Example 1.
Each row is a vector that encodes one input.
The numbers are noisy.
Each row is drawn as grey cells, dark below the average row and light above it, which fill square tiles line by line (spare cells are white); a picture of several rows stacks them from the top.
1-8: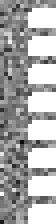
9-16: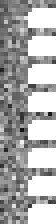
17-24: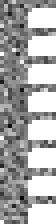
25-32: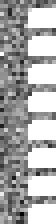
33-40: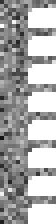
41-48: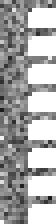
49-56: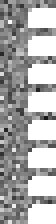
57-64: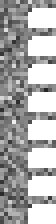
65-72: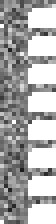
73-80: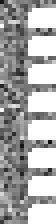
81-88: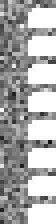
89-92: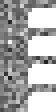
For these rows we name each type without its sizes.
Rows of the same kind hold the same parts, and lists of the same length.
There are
2 kinds of row.
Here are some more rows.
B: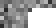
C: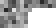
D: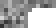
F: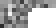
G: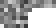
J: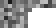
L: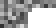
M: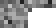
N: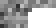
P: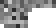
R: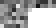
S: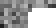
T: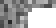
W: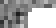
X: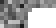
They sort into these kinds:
B, C, D, F, J, L, M, N, S, T, W
G, P, R, X

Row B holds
a label and a point on a line.
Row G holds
a point on a circle and a point on a line.
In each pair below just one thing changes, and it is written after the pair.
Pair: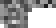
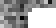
the place on the circle
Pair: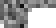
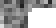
the place on the line
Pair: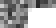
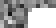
the place on the line
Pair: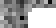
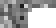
the place on the line
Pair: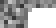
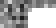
the place on the circle
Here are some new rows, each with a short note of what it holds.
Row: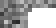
a label and a point on a line
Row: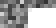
a point on a circle and a point on a line
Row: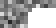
a label and a point on a line
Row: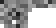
a point on a circle and a point on a line
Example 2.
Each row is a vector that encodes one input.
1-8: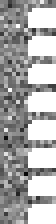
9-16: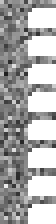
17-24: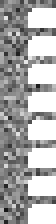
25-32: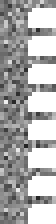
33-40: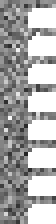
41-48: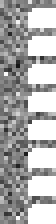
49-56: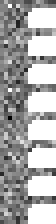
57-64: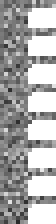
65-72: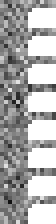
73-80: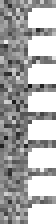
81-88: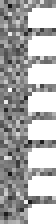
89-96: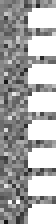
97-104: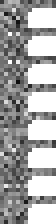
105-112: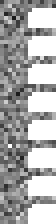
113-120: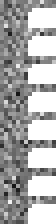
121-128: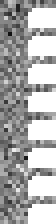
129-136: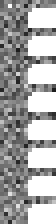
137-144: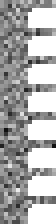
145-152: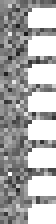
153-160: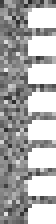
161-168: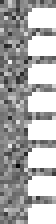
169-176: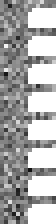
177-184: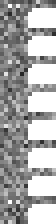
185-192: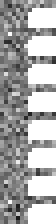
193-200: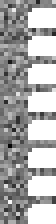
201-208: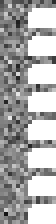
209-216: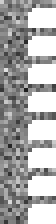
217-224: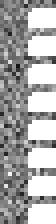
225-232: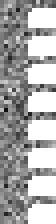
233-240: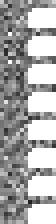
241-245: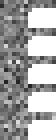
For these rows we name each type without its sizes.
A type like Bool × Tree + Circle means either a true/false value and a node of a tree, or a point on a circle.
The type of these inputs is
Label × (Line + Tree).
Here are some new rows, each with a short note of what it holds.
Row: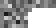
a label and a node of a tree
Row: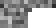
a label and a node of a tree
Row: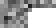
a label and a point on a line
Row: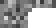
a label and a node of a tree
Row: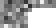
a label and a point on a line
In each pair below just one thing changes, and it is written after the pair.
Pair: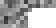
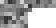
the place on the line
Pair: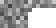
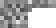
the place on the line
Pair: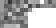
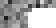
the place on the line
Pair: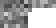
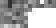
the label
